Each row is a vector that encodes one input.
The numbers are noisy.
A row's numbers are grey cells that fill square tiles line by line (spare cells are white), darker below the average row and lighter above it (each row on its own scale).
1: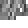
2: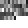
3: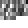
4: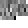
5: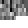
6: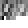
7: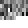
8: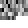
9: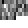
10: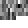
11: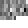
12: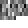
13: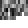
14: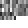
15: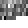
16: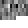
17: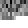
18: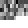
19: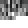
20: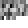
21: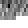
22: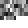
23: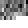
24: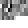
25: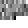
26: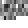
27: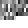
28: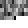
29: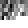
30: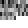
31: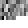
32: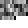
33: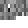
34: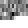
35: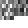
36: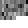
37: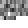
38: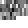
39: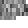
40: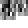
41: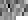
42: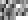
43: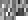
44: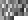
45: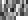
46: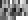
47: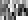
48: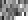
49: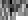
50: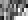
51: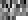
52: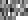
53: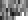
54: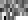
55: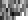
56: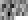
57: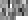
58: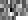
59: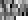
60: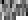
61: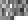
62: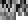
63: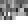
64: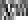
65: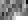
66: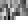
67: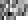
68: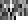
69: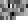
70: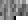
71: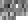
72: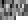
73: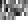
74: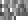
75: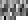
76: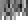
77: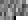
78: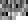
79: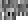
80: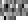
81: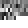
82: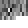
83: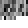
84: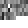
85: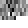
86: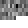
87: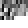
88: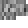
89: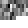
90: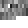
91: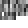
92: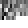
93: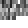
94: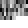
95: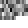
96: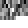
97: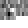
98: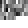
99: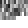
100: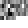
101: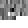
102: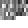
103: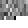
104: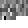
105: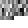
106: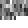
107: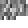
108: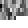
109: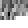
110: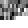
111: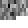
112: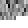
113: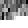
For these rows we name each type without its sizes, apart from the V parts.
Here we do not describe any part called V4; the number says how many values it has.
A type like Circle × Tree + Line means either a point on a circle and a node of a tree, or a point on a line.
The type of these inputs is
Bool × Bool × Bool × (Line + V4) + Circle.
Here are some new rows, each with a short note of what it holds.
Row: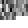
a point on a line and three true/false values
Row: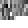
a point on a line and three true/false values
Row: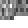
a point on a circle
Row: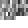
a point on a circle
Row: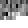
three true/false values and a value of V4
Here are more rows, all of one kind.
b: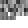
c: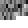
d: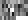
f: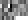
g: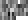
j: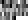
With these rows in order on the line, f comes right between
b and c.
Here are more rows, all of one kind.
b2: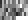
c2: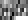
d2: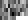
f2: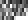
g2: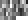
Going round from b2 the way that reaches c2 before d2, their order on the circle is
b2, g2, f2, c2, d2.
